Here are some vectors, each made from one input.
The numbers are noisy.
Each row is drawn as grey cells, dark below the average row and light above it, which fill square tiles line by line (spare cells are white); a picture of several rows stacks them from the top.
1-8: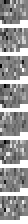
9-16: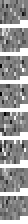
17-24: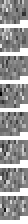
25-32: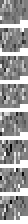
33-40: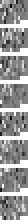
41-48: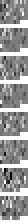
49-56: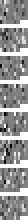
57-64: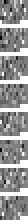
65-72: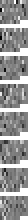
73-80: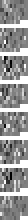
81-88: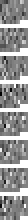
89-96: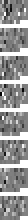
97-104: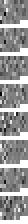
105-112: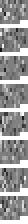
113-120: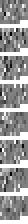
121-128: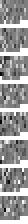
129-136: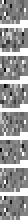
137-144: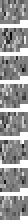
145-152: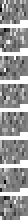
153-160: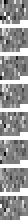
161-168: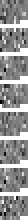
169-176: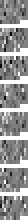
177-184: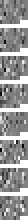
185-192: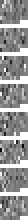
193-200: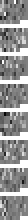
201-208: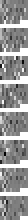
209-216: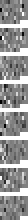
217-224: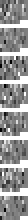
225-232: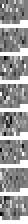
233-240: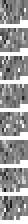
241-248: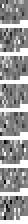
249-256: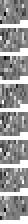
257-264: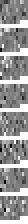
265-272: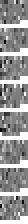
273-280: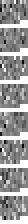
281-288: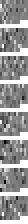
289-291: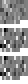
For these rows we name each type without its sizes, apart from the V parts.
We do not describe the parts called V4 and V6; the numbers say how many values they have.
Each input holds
a point on a line, together with either a true/false value and a value of V4, or a value of V6.
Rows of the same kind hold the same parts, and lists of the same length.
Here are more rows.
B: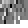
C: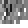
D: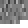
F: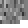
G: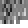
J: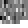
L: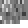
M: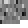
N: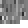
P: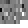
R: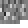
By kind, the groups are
B, C, G, J, P
D, F, L, M, N, R

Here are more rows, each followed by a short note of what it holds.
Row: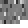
a point on a line and a value of V6
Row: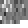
a point on a line, a true/false value and a value of V4
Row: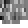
a point on a line and a value of V6
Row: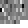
a point on a line and a value of V6
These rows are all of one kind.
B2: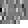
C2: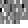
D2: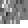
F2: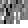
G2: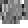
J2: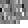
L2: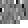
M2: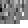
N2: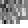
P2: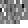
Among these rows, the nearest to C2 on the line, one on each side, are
J2 and P2.
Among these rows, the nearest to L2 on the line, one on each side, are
B2 and F2.
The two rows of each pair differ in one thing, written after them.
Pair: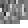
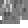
the place on the line
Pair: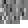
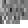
the true/false value
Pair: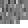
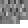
the true/false value
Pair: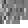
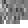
the value of V4
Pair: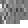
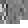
the true/false value
